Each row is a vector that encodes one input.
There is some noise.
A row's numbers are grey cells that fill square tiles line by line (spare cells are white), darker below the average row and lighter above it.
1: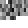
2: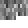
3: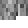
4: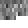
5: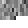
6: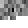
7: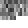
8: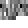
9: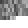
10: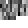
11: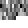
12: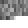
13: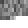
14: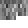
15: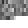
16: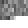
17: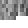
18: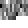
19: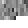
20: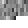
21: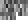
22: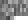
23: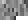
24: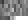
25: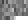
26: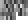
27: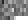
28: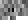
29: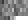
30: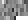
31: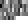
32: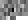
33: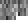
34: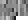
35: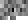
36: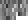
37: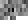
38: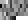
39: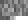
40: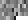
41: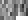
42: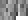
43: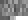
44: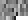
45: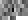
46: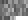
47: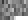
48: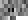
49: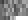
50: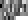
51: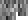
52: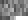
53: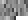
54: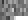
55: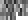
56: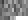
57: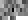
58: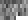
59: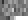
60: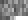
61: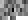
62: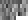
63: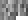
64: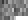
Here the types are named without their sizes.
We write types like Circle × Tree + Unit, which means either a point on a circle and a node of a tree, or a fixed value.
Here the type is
Bool × Circle.
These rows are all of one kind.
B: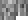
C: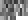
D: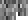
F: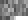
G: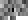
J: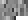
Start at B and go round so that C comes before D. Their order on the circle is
B, J, G, C, D, F.
